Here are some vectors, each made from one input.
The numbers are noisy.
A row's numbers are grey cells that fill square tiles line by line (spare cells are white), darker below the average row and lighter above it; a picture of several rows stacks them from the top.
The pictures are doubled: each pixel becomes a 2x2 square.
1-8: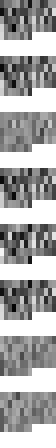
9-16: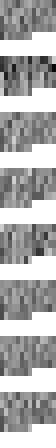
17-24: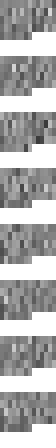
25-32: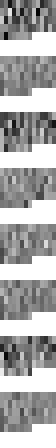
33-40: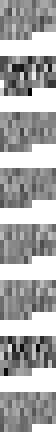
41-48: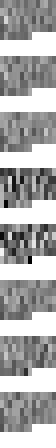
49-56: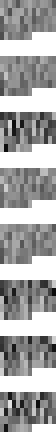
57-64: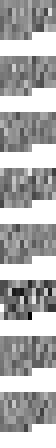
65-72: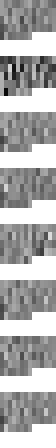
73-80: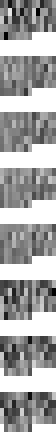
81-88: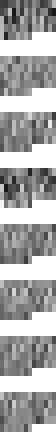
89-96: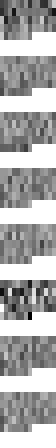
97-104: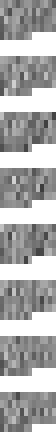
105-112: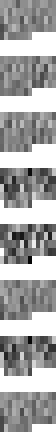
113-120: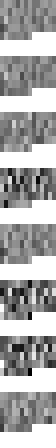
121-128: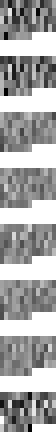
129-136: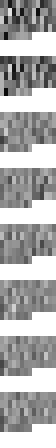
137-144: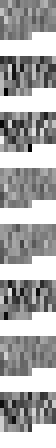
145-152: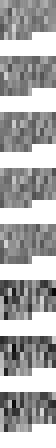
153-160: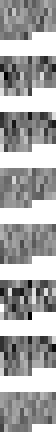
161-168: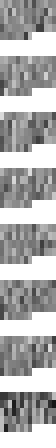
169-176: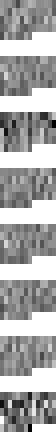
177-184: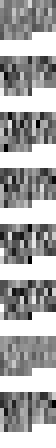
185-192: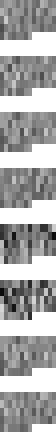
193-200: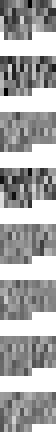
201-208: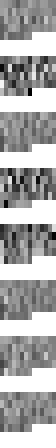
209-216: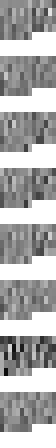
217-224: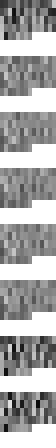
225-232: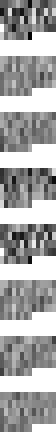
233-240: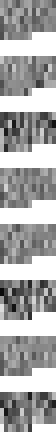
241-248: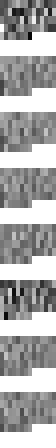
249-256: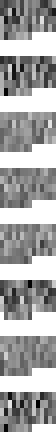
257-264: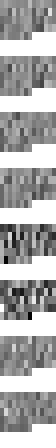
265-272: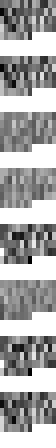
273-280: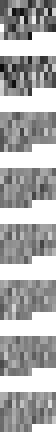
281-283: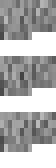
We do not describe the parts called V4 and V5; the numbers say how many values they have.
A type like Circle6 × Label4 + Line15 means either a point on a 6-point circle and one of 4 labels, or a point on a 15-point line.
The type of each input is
Bool × (Line9 + V4) × V5 + Line8.
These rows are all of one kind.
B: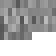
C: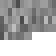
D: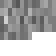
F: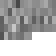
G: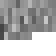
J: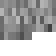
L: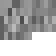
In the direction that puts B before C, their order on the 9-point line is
J, G, B, D, L, C, F.
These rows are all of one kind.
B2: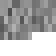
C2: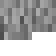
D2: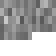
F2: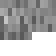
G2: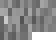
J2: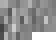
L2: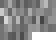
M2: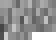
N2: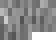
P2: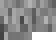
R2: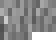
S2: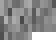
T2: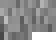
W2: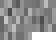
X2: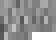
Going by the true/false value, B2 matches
J2, M2, W2 and X2.
